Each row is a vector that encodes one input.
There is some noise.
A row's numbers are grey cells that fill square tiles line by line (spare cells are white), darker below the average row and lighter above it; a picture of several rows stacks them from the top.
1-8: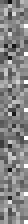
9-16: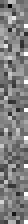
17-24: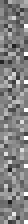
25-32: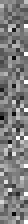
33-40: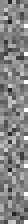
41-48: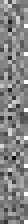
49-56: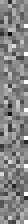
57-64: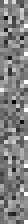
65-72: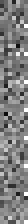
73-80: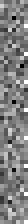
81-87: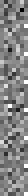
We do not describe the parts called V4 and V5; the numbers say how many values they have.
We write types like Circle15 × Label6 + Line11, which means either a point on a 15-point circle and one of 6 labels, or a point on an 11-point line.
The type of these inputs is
(Circle6 + V4) × V5 + Line3 × Line3.
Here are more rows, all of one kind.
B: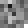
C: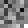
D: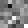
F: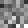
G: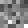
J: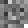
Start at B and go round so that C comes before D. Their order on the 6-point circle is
B, G, F, C, D, J.
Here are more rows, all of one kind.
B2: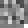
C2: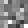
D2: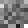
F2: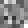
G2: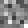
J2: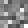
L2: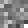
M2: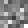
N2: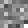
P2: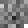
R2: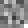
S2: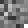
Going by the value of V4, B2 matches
C2, J2 and M2.
